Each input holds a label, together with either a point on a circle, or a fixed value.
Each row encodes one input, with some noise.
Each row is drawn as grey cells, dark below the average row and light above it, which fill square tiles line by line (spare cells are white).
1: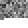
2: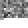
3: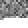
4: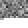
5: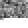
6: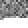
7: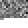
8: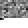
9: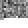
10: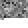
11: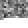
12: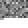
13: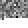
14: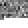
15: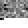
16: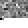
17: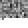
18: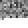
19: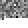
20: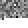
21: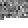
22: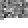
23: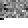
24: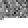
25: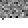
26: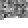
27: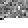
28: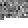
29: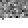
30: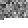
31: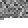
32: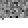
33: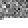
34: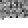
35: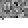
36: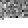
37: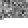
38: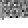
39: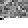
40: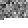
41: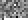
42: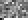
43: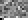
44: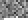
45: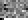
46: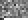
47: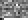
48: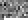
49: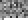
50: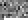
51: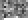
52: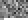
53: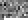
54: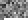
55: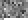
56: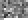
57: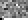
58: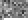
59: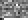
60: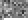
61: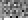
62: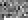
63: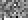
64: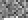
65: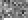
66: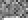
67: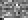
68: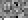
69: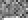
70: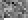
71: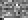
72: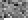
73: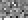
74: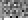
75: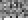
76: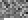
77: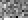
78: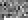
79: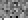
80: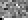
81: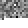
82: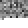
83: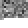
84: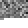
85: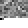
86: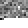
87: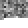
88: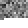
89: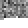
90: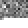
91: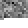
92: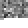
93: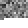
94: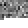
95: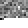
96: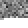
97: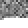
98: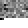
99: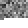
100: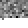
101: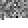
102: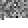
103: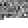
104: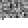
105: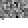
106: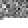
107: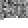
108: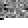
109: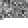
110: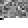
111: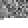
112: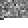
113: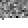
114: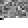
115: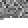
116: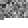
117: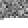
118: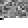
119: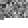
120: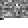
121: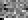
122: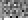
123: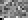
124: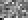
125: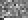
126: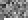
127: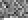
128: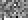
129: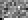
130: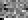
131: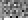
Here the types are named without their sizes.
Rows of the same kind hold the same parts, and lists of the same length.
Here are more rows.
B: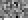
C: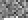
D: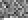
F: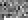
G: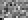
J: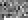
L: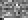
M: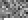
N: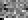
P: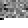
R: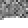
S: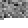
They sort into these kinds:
B, C, D, G, L, M, R, S
F, J, N, P

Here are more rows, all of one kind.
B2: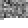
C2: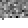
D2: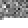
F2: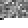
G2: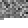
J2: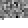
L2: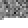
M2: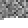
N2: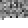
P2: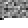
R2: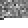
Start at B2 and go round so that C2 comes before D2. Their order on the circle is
B2, J2, P2, G2, R2, C2, D2, L2, F2, N2, M2.
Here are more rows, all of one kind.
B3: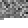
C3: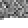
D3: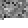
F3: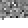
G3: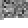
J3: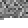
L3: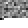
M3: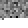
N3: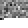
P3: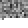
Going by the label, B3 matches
C3 and J3.
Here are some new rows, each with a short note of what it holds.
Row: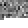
a label
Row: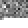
a point on a circle and a label
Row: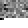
a label
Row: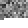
a label
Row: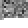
a point on a circle and a label
